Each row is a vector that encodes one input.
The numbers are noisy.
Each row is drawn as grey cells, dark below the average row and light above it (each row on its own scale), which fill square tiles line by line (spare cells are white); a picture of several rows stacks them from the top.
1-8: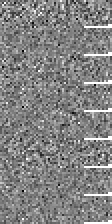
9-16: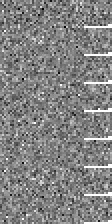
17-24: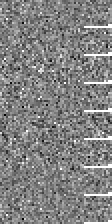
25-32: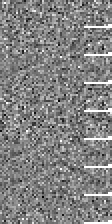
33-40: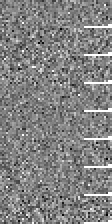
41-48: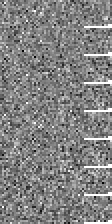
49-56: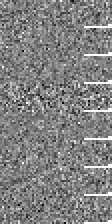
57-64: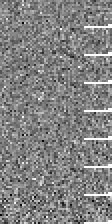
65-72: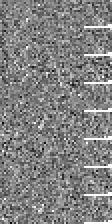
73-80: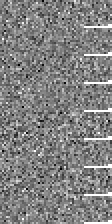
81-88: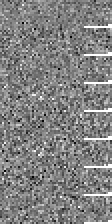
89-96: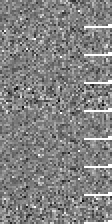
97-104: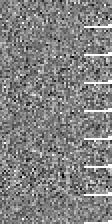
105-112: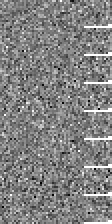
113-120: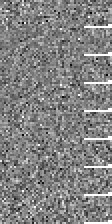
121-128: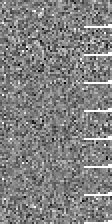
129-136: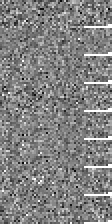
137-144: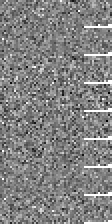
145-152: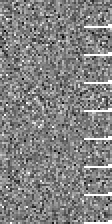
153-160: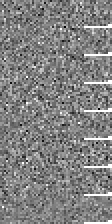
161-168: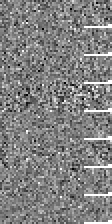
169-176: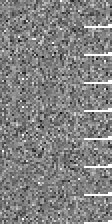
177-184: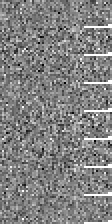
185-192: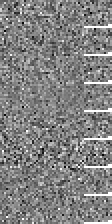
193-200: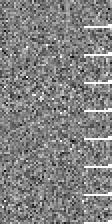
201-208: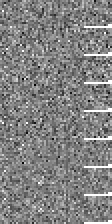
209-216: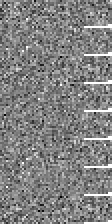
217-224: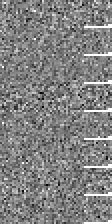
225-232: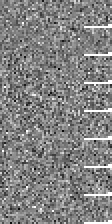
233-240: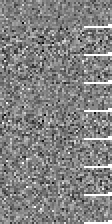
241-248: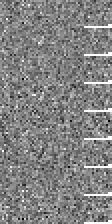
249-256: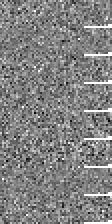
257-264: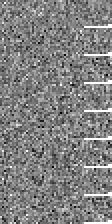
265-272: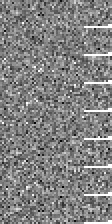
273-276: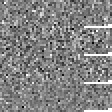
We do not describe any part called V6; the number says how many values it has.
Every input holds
a value of V6, together with a list of up to three points on a 5-point line.
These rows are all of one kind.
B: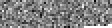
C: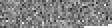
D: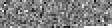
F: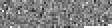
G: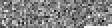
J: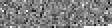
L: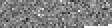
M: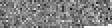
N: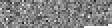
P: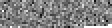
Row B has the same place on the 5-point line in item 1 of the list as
C and G.
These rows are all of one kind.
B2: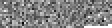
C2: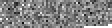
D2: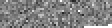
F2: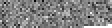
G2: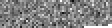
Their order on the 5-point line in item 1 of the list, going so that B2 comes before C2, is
B2, D2, G2, F2, C2.
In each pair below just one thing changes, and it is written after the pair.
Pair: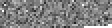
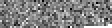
the value of V6
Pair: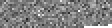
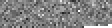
the place on the 5-point line in item 1 of the list
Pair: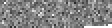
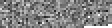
the value of V6
